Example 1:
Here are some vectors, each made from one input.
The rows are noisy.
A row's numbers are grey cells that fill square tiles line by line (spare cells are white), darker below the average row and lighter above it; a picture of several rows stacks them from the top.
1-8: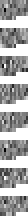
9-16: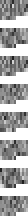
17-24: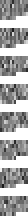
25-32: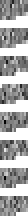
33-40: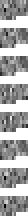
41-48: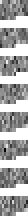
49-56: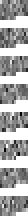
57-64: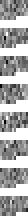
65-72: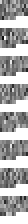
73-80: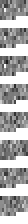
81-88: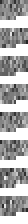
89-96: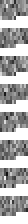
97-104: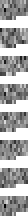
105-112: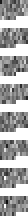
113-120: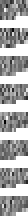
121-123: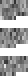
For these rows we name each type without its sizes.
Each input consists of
three true/false values.
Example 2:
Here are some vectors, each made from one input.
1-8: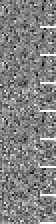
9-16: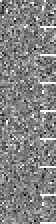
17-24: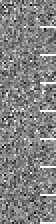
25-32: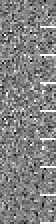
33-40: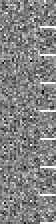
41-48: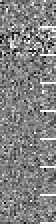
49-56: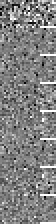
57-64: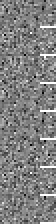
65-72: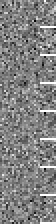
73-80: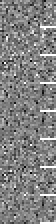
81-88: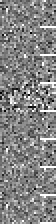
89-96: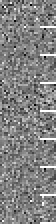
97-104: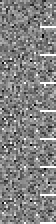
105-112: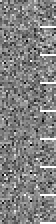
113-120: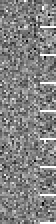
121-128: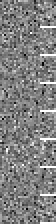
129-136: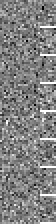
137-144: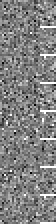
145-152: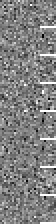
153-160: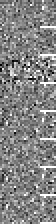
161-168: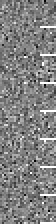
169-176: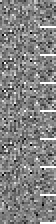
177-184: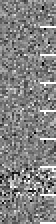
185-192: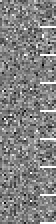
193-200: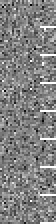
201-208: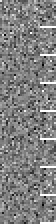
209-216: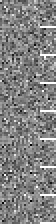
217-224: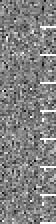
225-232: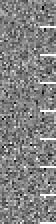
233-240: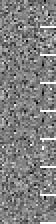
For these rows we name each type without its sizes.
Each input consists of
either a fixed value, or four true/false values.
